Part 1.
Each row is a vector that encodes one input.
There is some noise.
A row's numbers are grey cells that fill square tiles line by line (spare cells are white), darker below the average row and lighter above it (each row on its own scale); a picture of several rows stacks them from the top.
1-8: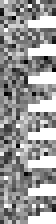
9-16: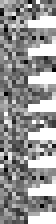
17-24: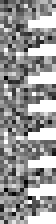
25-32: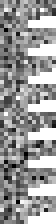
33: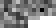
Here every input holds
one of 7 labels.
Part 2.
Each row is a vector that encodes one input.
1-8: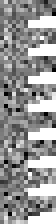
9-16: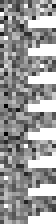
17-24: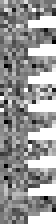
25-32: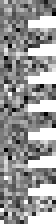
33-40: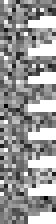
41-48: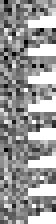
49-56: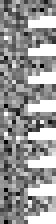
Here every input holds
one of 6 labels.
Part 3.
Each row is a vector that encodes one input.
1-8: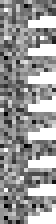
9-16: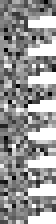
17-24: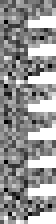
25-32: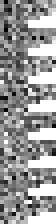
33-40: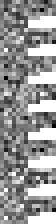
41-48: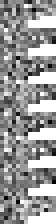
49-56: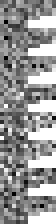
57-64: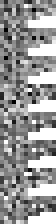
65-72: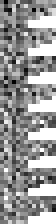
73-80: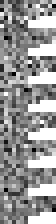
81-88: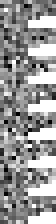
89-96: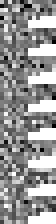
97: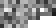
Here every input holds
one of 9 labels.
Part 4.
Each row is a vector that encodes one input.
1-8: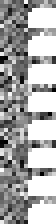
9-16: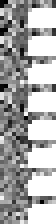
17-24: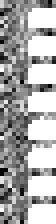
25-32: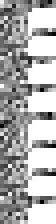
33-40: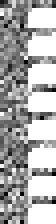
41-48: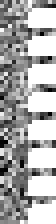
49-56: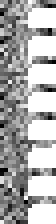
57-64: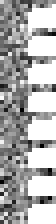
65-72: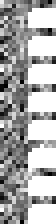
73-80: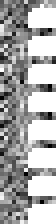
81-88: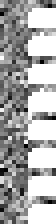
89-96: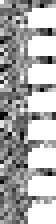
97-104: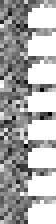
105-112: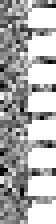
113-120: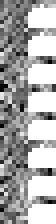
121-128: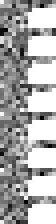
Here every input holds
a point on a 15-point line.
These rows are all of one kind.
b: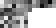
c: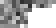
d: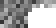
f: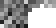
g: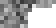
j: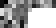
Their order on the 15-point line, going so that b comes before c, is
j, b, c, g, d, f.
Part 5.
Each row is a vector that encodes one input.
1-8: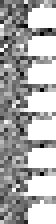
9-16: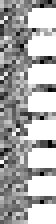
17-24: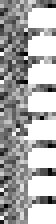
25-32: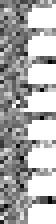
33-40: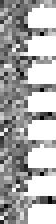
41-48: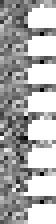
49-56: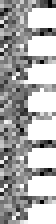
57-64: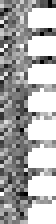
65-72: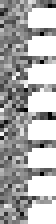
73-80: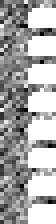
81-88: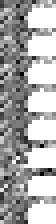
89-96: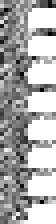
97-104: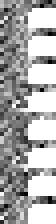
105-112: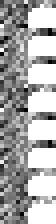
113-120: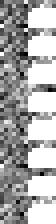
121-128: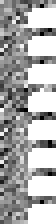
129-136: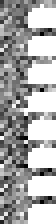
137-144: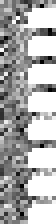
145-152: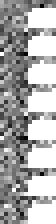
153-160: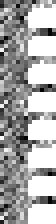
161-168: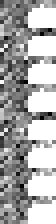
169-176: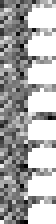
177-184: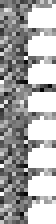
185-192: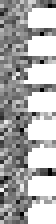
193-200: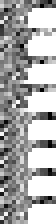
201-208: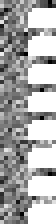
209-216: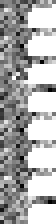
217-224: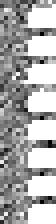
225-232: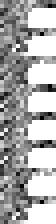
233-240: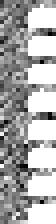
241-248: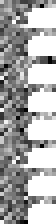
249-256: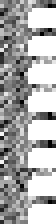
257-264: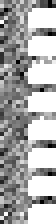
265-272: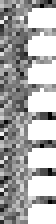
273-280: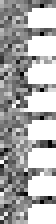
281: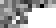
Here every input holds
a point on a 9-point line.
